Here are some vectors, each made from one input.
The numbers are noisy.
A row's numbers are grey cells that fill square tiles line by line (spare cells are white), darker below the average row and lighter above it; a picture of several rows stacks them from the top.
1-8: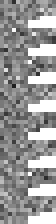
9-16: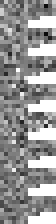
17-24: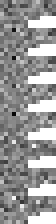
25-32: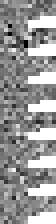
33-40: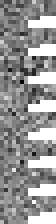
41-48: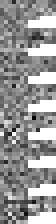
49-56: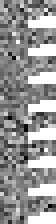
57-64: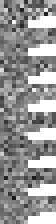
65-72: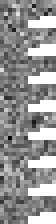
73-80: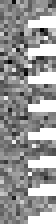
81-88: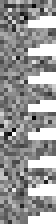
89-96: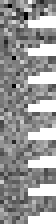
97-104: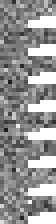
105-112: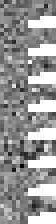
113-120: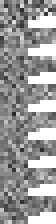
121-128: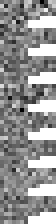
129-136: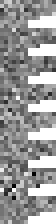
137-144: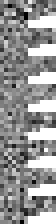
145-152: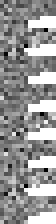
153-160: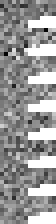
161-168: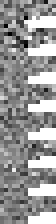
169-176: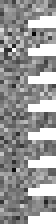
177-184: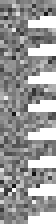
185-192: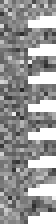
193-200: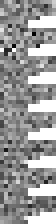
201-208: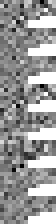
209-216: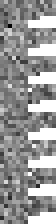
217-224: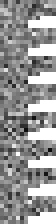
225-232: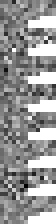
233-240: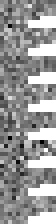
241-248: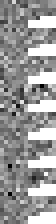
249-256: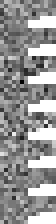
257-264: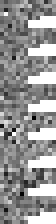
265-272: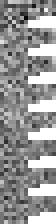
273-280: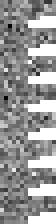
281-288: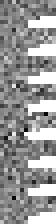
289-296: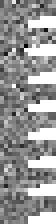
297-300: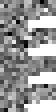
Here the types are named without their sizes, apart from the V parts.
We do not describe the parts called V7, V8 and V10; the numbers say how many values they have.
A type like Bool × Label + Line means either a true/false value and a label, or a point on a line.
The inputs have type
Bool × (Line + V10) + Label × V8 + V7.
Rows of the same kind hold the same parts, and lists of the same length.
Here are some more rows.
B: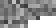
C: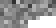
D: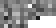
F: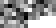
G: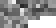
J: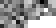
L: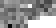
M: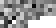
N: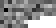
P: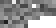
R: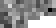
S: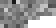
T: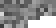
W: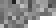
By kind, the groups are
B, G, P
C, S, T, W
D, L, N, R
F, J, M

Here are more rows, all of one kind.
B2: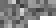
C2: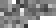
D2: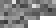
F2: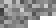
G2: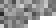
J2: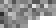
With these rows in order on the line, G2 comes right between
B2 and D2.
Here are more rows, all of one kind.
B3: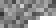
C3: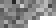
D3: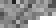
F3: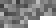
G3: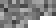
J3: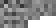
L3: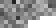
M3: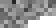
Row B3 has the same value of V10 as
D3 and J3.
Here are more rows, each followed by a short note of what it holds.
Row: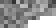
a true/false value and a value of V10
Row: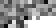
a value of V7
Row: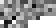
a value of V7
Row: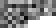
a value of V7
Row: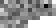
a label and a value of V8
